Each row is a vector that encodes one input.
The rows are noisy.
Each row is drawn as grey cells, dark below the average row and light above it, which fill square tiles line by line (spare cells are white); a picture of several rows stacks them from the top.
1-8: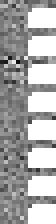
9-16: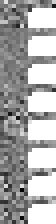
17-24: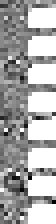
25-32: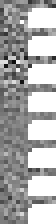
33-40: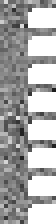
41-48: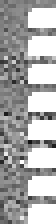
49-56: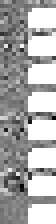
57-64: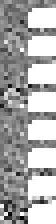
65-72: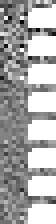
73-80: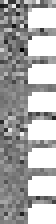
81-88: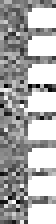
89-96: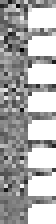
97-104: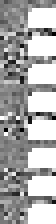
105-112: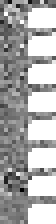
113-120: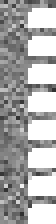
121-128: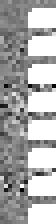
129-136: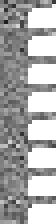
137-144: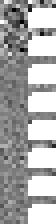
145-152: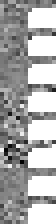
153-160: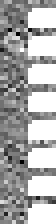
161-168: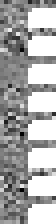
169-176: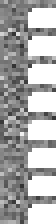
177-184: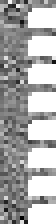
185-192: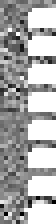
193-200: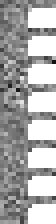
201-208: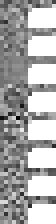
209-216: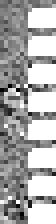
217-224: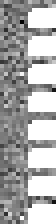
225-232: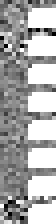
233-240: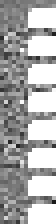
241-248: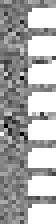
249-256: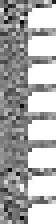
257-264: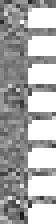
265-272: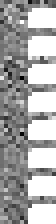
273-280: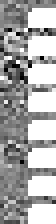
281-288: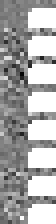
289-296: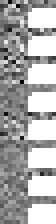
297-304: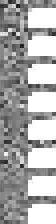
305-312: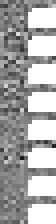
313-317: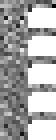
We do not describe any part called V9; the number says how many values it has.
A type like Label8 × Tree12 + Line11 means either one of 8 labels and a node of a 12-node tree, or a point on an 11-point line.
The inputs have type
List3(Bool × V9).
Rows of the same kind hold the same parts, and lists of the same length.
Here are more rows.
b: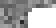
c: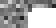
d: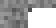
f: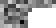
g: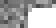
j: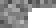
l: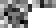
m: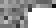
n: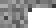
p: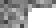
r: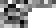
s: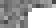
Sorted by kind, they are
b, f, j, s
c, g, p, r
d, m, n
l

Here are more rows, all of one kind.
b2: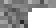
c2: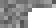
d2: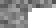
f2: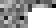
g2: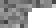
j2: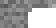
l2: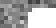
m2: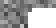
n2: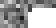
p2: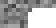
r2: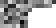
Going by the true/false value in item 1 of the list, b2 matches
c2, d2, f2 and n2.
